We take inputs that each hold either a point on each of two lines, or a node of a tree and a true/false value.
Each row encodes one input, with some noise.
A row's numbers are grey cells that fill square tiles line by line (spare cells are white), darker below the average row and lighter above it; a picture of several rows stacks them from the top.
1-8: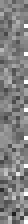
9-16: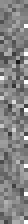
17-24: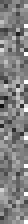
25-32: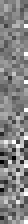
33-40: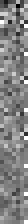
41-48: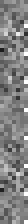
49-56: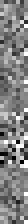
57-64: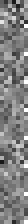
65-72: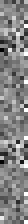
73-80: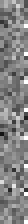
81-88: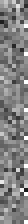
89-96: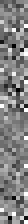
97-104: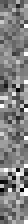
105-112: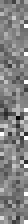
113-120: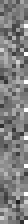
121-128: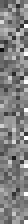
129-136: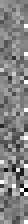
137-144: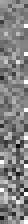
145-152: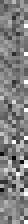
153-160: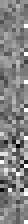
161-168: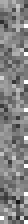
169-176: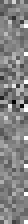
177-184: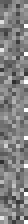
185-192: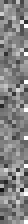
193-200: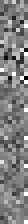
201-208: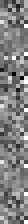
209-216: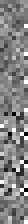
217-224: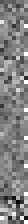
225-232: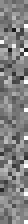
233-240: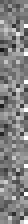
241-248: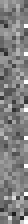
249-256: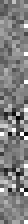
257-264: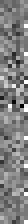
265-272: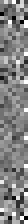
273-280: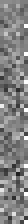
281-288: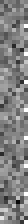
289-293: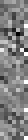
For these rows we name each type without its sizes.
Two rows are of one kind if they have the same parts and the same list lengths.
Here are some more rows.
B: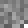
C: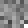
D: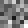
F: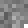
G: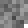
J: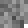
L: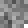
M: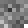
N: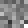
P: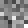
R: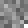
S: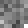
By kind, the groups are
B, C, F, L, N, P, R
D, G, J, M, S

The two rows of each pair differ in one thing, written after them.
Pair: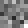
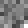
the true/false value
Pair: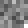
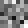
the node of the tree
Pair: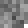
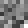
the true/false value
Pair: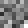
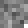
the true/false value
